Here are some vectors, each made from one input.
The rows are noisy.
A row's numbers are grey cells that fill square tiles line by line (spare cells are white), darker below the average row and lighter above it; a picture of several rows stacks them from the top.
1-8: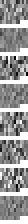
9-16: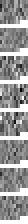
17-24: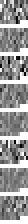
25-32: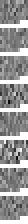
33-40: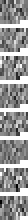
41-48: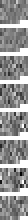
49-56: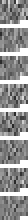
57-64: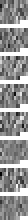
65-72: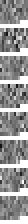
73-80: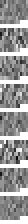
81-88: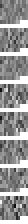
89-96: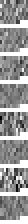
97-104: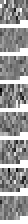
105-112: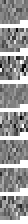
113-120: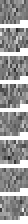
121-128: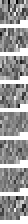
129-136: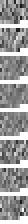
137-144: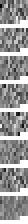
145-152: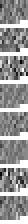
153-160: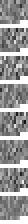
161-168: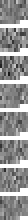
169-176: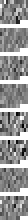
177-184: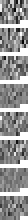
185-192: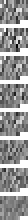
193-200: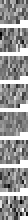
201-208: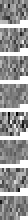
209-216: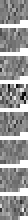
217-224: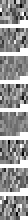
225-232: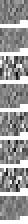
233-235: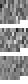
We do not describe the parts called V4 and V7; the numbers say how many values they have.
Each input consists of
either a node of a 9-node tree and a value of V4, or a list of up to two items, each a true/false value and a value of V7.
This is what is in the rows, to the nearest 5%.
About 30% of them hold a node of a 9-node tree and a value of V4. The rest are lists of up to two items, each a true/false value and a value of V7: about 5% of all rows are empty, 25% hold one and 40% two.
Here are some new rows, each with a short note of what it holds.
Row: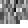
a node of a 9-node tree and a value of V4
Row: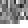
a list of two items
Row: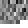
a node of a 9-node tree and a value of V4
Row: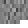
a list of one item
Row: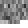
the empty list
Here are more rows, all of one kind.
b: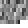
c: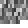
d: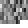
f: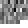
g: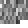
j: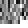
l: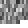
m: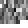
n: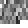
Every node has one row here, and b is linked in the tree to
n.
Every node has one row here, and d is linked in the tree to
f.
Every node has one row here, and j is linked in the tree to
l.
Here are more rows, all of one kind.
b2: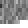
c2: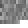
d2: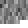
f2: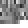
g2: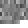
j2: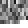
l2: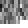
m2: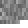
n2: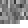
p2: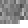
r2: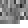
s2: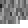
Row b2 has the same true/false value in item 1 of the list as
d2, l2 and p2.
